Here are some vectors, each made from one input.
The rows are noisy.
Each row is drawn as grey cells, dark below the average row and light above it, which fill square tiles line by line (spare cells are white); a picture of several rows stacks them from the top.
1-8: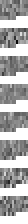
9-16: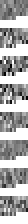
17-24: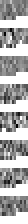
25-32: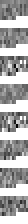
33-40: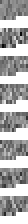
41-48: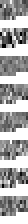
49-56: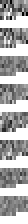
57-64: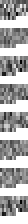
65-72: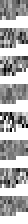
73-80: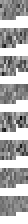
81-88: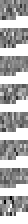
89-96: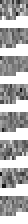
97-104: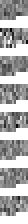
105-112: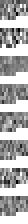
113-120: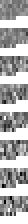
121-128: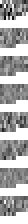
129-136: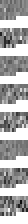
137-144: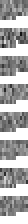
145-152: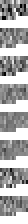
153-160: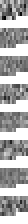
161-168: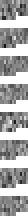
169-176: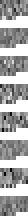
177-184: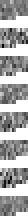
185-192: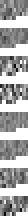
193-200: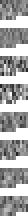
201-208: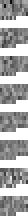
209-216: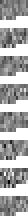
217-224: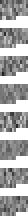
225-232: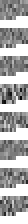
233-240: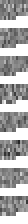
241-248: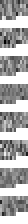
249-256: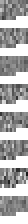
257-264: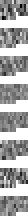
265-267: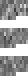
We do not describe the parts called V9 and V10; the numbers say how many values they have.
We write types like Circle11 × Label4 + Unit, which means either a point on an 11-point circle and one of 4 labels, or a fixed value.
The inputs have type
(Bool × V10 + V9) × Line7 + Line5 + Line8.
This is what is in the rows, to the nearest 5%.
About 15% of them hold a point on a 5-point line. About 70% of them hold a point on a 7-point line, together with either a true/false value and a value of V10, or a value of V9. The rest hold a point on an 8-point line.
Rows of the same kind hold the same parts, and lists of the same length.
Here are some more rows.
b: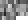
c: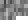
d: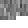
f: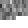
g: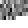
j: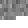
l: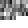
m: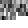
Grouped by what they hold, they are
b
c, g, l
d, j
f, m

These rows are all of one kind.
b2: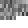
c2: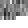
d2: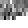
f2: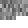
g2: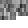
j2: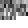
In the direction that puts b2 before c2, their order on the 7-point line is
g2, d2, j2, f2, b2, c2.
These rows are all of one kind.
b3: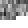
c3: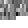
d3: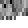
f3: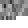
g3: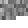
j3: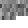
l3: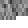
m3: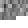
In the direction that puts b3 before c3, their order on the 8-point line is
b3, m3, f3, d3, l3, c3, g3, j3.
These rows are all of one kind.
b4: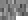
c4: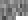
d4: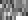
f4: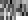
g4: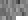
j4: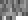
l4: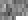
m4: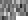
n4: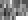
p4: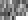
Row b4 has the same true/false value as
m4 and n4.
